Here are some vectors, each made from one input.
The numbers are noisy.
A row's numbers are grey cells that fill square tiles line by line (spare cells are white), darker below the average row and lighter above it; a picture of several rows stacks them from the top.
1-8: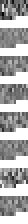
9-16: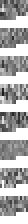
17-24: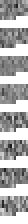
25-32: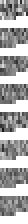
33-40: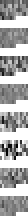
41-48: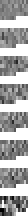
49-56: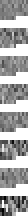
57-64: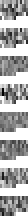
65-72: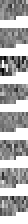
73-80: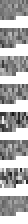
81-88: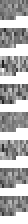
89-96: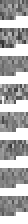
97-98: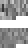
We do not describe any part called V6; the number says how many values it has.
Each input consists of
either a point on a 5-point line and a true/false value, or a value of V6.
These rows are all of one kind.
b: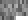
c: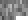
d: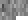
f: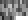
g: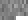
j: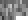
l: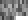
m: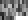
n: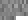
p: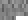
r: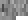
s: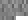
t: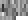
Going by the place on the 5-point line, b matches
l and n.
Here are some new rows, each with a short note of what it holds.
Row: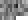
a value of V6
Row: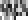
a value of V6
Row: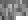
a point on a 5-point line and a true/false value
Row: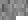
a point on a 5-point line and a true/false value
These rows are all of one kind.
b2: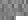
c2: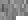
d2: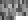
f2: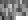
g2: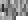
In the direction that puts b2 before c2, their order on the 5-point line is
b2, d2, c2, g2, f2.
